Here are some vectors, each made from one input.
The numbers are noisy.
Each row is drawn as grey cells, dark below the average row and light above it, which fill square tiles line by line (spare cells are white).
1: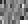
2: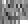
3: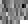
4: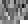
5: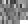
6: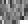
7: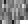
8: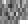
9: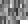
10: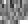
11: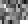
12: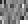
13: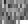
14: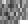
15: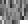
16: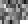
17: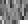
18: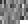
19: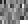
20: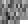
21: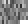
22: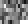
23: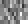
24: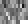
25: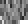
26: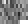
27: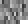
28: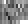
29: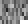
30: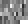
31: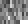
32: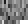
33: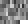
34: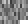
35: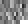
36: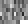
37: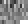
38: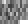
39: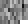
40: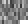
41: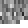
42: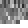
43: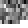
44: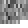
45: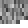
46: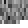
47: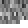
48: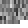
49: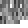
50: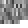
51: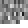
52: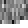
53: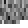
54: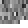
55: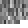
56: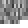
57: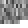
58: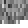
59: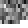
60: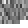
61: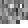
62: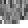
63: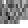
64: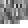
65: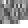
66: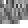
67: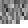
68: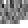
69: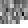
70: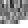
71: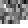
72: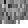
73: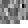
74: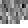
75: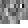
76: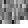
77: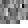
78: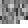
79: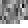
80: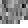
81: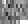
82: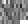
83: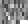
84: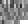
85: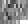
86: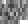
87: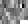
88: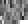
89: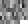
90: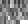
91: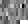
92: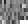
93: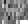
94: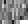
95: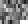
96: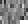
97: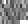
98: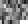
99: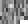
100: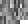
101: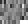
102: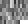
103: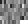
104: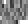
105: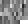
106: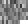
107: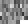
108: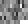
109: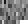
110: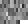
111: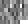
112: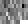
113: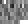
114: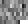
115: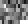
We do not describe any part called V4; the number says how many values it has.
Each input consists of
either a point on each of two 5-point lines, a true/false value and a value of V4, or a list of up to two points on a 6-point circle.
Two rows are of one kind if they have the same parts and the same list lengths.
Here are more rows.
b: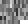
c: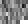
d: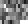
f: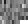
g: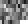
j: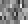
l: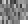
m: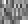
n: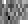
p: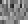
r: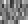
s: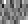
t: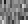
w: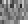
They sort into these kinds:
b, c, j
d, g
f, t
l, m, n, p, r, s, w

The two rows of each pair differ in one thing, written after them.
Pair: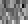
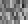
the true/false value
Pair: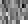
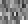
the true/false value
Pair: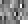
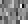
the true/false value
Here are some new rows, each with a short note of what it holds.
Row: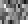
the empty list
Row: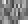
a list of two items
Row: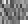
a list of two items
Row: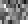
the empty list
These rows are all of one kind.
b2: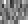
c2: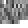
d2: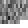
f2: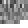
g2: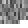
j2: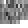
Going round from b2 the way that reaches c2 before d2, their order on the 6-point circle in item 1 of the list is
b2, f2, g2, c2, j2, d2.
